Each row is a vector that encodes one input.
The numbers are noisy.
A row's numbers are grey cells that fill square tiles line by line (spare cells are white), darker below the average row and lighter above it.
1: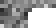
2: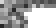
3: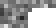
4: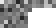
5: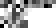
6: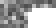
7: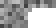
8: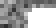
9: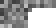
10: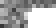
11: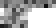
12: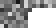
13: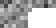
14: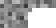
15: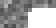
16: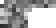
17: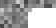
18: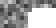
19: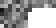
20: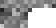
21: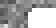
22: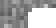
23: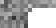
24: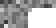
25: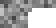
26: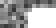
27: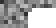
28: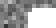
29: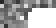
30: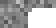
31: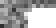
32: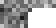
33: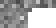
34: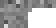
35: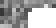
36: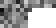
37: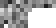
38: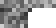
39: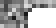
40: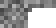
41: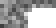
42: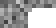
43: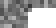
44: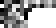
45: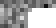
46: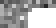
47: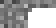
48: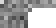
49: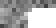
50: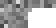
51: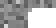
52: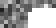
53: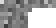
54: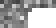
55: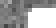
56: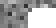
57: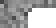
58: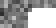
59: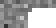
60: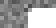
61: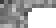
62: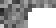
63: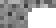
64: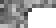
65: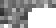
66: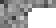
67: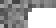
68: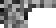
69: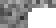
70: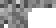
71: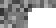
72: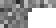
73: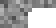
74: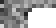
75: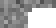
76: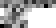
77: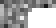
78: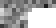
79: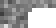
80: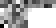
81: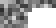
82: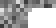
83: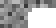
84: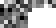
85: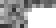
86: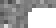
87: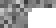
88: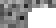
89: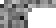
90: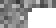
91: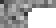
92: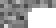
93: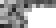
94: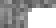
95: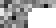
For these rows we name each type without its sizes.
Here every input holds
a true/false value, together with a list of points on a line.
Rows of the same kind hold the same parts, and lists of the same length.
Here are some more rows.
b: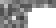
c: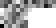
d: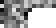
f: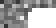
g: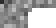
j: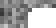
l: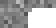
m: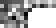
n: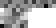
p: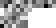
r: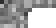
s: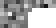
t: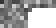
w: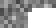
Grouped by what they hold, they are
b, c, g, j, n, p, r, t, w
d, f, l
m, s

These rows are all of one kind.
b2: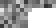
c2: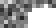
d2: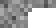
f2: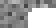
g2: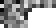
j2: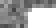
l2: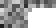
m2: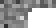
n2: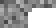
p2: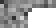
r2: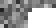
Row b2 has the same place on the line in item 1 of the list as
j2 and n2.
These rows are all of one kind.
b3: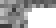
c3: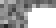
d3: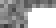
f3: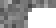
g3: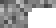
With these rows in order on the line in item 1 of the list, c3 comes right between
b3 and d3.
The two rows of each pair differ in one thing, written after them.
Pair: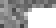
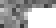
the place on the line in item 2 of the list
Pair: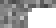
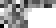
the true/false value
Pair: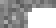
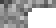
the true/false value
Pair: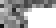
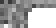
the true/false value
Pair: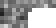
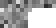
the place on the line in item 2 of the list
